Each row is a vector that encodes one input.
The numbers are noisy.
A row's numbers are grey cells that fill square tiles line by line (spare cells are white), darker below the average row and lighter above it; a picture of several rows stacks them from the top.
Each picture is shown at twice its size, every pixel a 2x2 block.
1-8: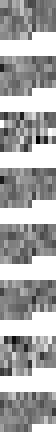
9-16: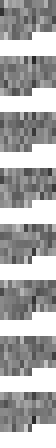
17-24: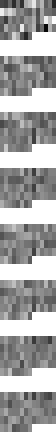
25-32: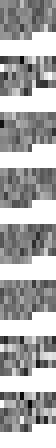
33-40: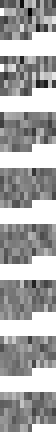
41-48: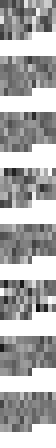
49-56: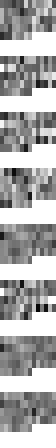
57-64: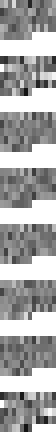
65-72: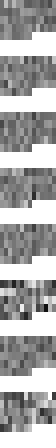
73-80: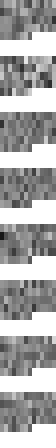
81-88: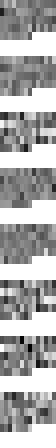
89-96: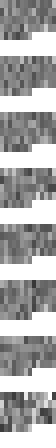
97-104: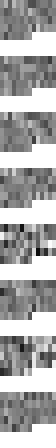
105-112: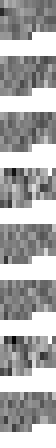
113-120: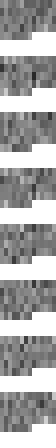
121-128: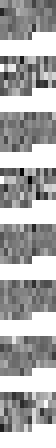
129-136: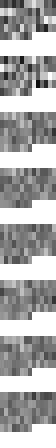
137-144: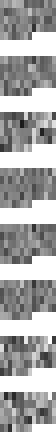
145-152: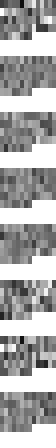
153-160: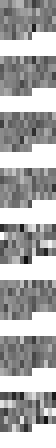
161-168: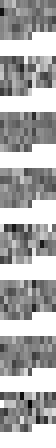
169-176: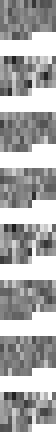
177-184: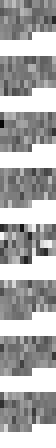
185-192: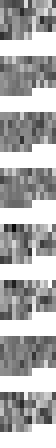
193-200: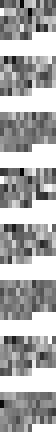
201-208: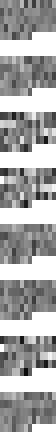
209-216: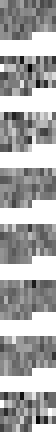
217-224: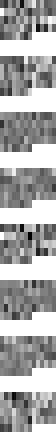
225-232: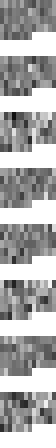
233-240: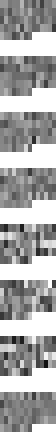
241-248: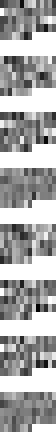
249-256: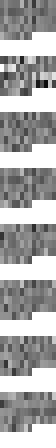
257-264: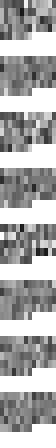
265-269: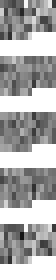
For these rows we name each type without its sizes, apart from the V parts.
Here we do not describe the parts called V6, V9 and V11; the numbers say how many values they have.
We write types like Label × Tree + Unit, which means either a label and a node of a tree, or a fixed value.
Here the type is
Bool × Line + (Tree + V11) × V9 + V6.
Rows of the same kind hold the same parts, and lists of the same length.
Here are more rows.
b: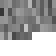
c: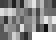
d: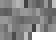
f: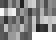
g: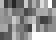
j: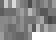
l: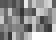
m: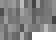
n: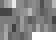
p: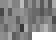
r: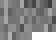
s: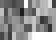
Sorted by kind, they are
b, m, p, r
c, f
d, j, n
g, l, s

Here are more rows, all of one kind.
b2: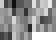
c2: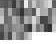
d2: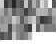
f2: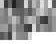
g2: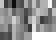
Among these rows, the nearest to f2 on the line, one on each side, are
c2 and d2.
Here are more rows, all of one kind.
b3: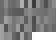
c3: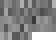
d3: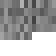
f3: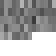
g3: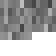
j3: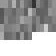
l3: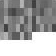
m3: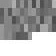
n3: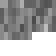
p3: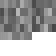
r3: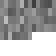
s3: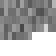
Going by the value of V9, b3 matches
c3, d3, f3 and l3.
